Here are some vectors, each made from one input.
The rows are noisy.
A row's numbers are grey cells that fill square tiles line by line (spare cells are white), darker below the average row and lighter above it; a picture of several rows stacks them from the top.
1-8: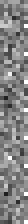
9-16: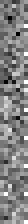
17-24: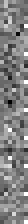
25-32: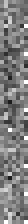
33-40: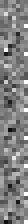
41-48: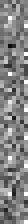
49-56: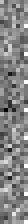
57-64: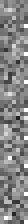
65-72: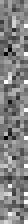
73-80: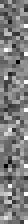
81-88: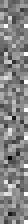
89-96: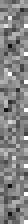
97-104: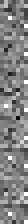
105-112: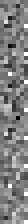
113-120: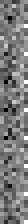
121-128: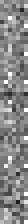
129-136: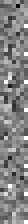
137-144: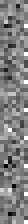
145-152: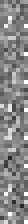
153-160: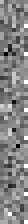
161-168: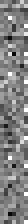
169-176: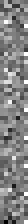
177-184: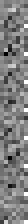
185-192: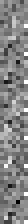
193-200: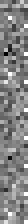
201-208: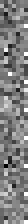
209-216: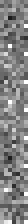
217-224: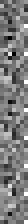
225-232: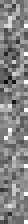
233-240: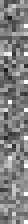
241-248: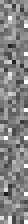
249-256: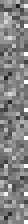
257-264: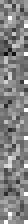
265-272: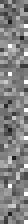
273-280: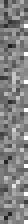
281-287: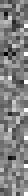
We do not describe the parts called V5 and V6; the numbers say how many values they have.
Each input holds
a node of a 10-node tree, together with either a true/false value and a value of V5, or a value of V6.
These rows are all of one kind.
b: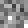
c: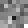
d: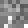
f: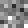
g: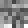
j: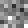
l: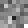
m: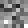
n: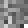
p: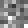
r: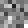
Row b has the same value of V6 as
c, d and l.
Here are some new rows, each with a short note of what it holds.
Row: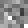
a node of a 10-node tree and a value of V6
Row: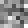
a node of a 10-node tree and a value of V6
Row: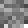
a node of a 10-node tree, a true/false value and a value of V5
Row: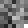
a node of a 10-node tree, a true/false value and a value of V5
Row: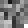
a node of a 10-node tree and a value of V6
